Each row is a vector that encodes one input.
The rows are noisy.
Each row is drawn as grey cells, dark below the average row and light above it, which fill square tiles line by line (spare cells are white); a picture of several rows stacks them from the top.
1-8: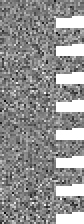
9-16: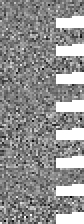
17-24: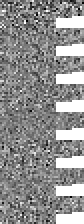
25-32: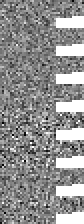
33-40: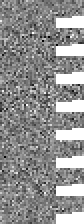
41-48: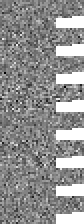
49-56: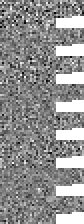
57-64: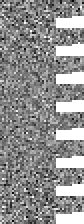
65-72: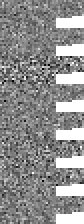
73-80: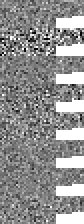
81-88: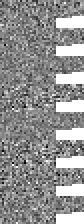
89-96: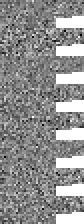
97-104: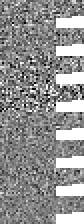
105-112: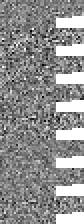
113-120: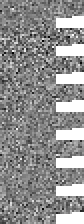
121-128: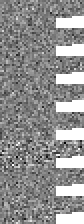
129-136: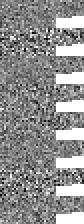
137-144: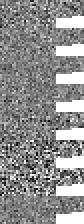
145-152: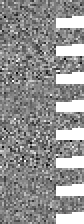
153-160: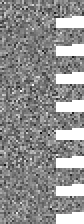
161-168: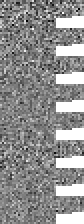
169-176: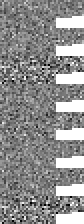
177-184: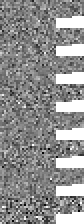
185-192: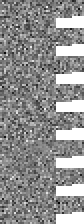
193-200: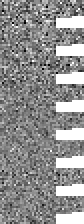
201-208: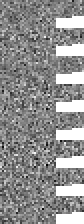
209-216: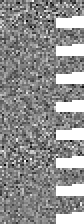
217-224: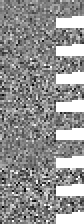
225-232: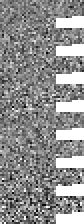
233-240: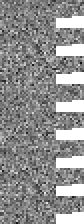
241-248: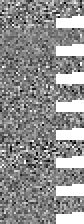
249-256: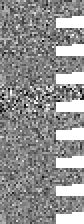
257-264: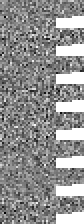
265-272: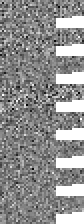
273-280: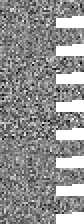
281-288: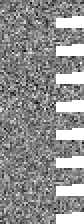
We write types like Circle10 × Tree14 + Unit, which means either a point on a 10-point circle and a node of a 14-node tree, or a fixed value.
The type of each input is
Circle9 × Line5 × Tree11 + Circle10.
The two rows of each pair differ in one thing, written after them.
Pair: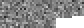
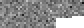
the place on the 9-point circle
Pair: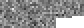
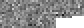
the node of the tree
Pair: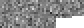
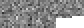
the place on the 9-point circle
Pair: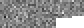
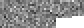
the place on the 9-point circle
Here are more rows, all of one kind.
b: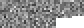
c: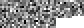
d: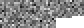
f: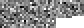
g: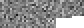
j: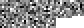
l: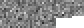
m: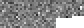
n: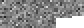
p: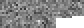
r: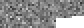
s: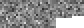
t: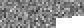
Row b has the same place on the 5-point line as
c, l, n and t.
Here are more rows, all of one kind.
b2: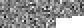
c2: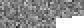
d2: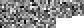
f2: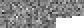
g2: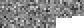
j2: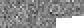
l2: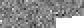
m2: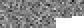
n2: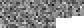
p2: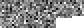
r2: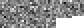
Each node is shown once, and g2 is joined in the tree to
f2, j2 and m2.
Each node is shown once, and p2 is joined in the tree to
j2 and l2.
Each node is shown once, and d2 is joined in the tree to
l2.
